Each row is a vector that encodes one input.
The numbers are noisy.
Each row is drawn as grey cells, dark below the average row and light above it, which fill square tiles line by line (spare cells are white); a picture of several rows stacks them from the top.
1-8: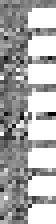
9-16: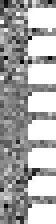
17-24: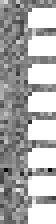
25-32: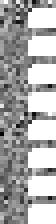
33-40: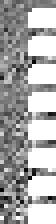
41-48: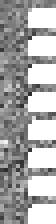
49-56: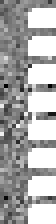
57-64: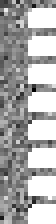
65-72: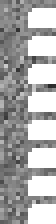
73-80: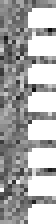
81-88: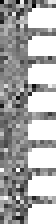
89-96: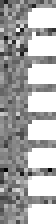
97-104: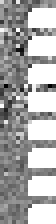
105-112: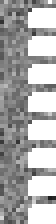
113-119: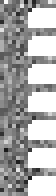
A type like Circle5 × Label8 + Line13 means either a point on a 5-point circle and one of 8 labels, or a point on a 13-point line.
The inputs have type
(Bool × Bool × Bool × Bool + Unit) × Line5 + Circle6.
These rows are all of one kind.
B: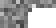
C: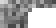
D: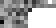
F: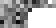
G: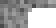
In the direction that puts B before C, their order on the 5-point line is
F, D, G, B, C.
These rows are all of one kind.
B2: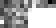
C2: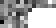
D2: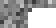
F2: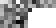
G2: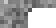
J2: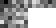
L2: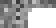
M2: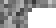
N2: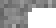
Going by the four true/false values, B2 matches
D2, M2 and N2.
